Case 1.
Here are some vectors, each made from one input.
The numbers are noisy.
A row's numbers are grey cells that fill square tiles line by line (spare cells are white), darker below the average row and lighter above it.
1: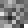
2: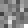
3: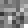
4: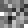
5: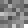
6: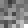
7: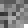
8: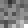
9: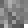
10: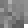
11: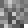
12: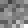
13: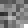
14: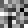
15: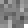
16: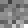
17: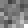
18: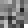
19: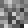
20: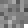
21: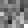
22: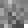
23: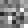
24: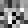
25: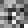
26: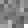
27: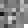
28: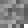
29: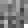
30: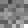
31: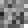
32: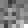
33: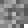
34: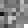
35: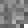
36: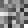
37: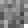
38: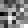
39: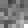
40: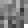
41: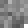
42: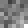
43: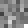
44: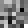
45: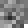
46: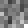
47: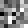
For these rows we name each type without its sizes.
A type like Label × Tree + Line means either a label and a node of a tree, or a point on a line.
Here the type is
Line.
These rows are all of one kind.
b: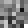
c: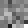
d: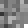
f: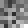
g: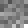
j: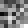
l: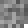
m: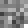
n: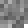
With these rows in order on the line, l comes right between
d and n.
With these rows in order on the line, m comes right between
b and n.
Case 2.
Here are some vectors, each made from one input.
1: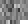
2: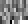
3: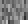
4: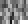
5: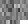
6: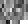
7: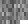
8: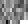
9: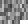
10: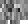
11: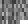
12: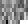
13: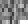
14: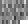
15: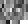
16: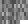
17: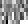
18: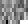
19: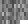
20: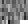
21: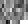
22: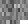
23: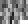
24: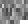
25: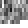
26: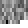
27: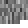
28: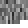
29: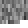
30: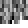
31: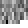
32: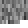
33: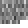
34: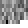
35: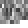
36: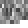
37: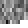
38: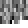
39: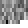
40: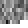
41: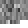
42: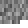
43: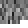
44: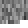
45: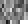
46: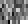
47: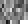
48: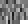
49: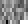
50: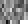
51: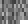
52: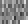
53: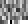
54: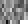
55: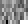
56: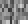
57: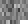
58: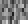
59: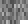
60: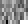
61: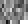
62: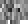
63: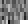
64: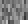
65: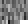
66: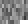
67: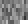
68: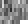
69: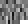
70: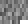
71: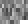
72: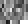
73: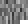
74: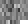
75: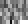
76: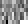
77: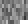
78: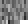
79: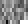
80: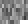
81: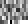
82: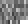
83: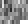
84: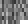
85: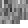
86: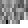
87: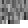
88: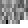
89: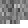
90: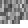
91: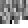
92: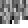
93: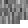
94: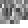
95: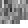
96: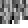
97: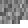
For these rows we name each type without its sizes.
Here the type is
Line.
